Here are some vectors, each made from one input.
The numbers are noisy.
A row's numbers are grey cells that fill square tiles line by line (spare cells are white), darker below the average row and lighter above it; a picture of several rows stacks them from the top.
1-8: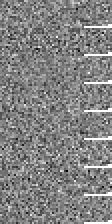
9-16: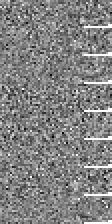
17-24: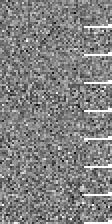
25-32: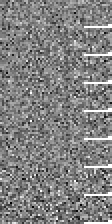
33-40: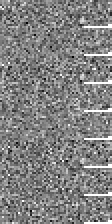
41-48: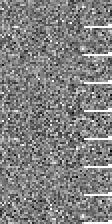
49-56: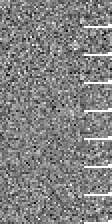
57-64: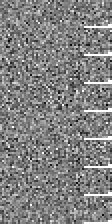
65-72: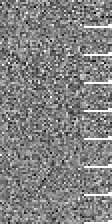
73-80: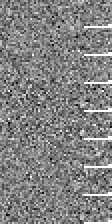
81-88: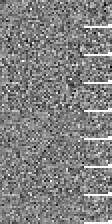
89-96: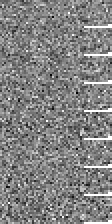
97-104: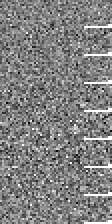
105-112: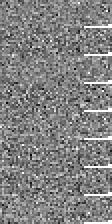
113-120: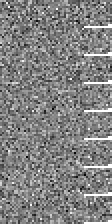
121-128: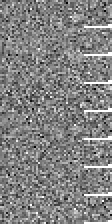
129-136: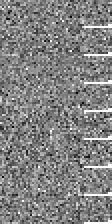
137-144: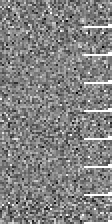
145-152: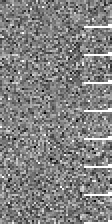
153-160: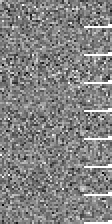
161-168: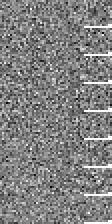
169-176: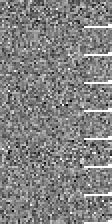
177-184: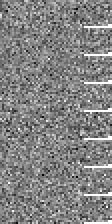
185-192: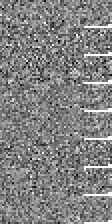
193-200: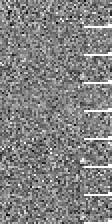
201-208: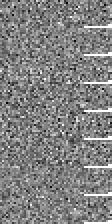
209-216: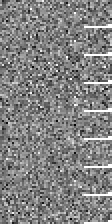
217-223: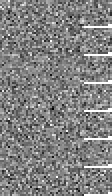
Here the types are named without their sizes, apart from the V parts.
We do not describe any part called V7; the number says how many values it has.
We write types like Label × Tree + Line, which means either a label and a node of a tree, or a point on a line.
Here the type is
Bool × Bool × Bool × Bool + Circle × (List(V7) + Tree).
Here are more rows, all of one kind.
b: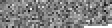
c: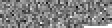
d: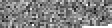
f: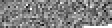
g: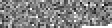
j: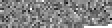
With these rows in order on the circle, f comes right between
b and c.
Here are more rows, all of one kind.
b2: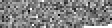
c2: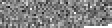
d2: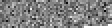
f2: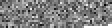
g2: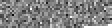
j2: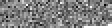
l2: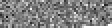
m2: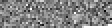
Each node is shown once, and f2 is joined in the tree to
j2.
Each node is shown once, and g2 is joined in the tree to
c2 and l2.
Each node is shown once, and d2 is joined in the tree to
b2.
